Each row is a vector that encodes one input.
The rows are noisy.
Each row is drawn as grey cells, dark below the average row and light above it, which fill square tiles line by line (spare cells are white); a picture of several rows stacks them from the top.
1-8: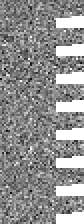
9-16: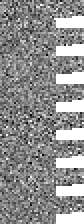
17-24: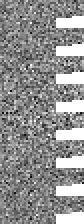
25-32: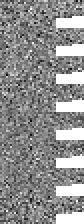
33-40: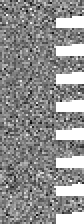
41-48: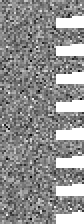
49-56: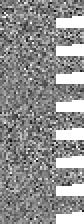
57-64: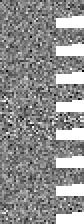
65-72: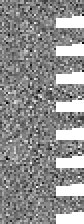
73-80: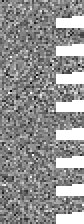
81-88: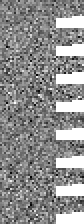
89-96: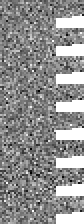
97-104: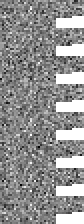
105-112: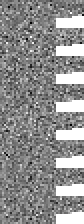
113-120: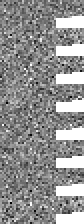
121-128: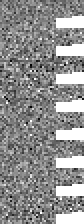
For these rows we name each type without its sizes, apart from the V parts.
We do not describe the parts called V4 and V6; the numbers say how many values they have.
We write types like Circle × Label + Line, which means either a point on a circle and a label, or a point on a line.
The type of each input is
Bool × Line + V4 × V6.
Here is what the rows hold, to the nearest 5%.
About 50% of them hold a point on a line and a true/false value. The rest hold a value of V4 and a value of V6.
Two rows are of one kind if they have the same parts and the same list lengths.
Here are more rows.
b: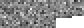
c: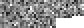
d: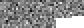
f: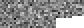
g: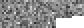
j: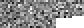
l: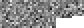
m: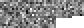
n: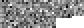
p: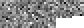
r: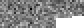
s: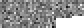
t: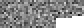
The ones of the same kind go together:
b, c, f, g, j, l, m, n, p, s, t
d, r

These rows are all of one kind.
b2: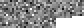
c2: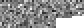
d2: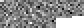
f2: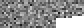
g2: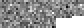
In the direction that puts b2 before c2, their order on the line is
f2, b2, d2, g2, c2.
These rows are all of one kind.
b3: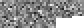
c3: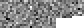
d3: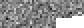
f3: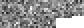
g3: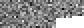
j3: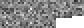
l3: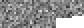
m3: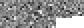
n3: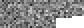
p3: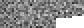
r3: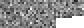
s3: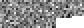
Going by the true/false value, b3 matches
g3 and m3.
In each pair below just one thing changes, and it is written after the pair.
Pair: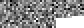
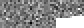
the value of V4
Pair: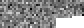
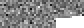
the value of V6
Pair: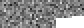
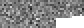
the value of V4
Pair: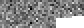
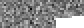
the value of V6
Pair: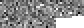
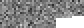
the value of V6
